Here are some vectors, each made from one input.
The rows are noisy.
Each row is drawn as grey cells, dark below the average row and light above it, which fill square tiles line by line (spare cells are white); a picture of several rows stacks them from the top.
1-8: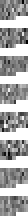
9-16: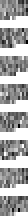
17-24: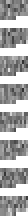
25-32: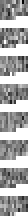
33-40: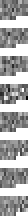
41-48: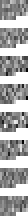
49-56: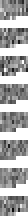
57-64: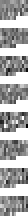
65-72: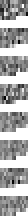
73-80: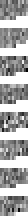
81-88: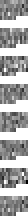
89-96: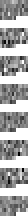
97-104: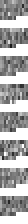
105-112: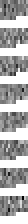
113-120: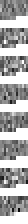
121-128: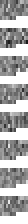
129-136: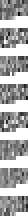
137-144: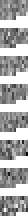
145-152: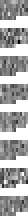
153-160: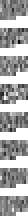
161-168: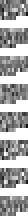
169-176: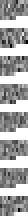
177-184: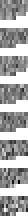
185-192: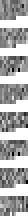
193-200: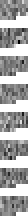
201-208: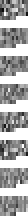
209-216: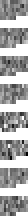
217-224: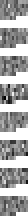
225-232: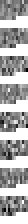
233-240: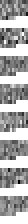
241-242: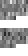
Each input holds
three true/false values, together with either one of 7 labels, or a point on an 8-point line.
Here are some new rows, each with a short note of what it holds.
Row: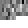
one of 7 labels and three true/false values
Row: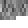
a point on an 8-point line and three true/false values
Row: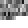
one of 7 labels and three true/false values
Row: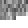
a point on an 8-point line and three true/false values
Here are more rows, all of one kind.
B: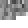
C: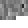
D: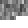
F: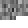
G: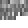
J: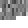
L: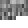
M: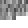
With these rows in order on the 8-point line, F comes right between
C and J.
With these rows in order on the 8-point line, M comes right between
B and G.
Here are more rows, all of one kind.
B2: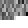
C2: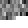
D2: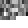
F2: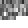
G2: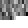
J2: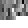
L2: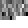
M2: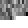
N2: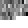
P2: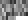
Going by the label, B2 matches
G2, L2, M2 and N2.
